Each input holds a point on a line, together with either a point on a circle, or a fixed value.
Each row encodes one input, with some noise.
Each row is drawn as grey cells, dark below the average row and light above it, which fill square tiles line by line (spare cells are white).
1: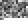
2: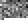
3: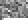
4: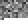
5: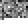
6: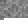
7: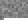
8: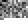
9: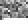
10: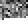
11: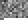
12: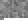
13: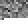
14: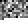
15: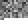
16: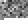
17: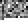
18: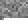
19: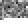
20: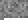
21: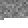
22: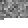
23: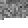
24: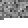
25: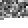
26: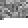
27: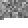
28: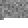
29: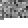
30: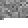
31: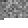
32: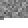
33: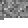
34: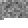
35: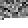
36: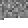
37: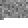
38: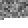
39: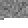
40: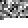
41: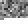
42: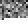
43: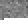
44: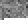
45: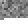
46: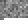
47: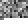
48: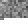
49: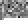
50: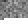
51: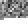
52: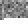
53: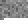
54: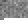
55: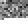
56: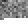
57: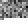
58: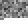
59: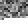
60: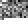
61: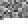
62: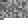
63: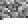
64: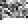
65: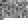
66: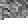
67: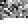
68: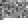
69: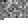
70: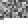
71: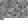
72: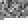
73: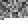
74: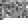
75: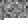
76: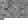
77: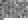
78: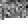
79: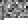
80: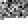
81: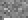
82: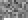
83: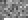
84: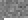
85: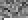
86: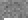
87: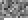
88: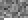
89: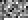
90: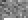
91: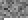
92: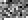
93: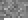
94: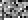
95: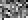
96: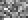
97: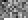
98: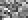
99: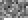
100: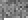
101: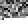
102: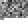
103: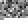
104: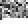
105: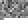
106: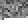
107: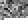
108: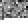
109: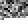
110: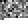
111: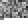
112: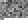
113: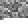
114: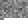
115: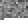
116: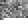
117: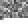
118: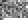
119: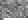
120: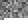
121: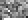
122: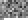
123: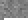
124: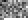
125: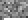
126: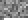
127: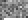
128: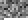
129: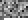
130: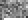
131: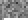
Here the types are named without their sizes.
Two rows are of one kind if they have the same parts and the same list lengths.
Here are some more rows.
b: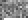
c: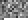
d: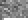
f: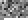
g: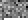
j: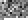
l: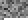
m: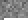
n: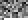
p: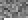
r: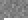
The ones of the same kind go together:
b, f, j, l
c, d, g, m, n, p, r

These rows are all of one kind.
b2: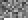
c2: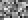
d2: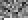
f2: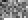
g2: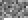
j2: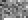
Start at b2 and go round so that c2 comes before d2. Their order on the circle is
b2, g2, c2, d2, j2, f2.
